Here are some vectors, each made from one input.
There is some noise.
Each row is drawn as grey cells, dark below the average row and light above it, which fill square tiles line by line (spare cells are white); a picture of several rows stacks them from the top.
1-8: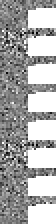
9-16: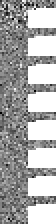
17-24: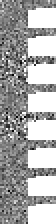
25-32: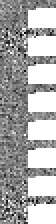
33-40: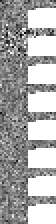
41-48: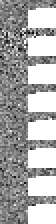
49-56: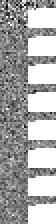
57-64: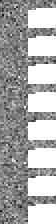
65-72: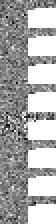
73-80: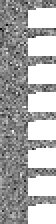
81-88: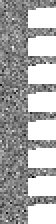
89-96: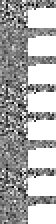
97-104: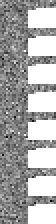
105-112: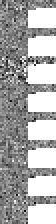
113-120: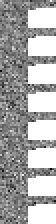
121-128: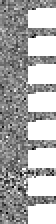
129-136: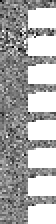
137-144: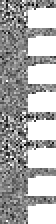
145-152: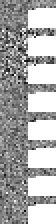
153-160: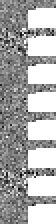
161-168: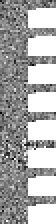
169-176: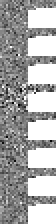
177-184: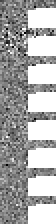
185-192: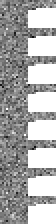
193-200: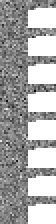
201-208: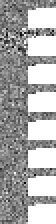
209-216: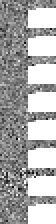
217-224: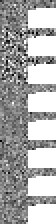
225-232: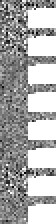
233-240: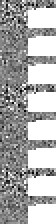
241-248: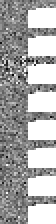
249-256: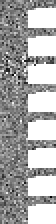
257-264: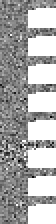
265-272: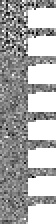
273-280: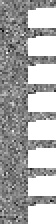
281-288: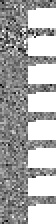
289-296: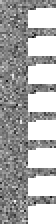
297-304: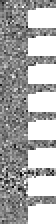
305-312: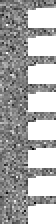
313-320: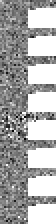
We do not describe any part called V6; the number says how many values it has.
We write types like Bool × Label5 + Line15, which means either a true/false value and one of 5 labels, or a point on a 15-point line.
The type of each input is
List3(Circle8) × V6.
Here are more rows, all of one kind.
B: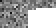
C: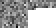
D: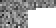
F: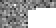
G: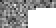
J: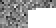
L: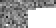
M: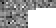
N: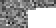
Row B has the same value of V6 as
D and L.
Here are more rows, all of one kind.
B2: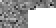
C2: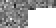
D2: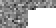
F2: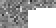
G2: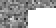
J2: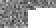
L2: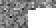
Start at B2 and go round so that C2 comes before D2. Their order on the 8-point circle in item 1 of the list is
B2, C2, D2, L2, G2, F2, J2.
